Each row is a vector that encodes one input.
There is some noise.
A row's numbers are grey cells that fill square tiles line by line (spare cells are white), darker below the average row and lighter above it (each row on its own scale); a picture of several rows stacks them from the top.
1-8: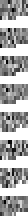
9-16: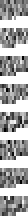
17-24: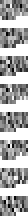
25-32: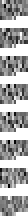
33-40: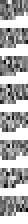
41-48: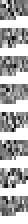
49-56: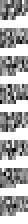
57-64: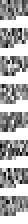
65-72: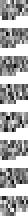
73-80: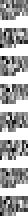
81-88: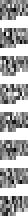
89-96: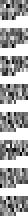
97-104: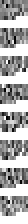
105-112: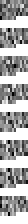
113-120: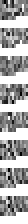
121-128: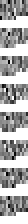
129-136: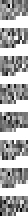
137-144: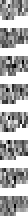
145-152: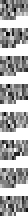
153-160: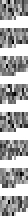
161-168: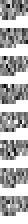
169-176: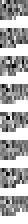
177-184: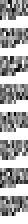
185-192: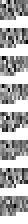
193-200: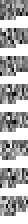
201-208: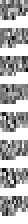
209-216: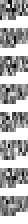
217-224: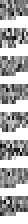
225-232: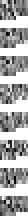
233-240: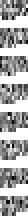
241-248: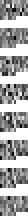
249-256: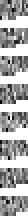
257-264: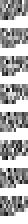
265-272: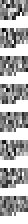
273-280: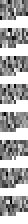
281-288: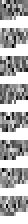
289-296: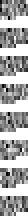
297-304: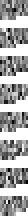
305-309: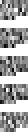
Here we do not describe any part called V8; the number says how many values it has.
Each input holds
a list of up to two items, each a true/false value and a value of V8.
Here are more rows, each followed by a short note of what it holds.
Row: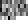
the empty list
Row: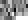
a list of two items
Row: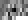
a list of one item
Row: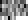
the empty list
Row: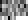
the empty list
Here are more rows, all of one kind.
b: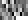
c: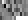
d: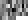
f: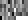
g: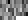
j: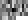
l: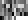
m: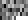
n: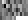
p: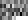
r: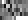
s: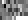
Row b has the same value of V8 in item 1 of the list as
d, g and j.
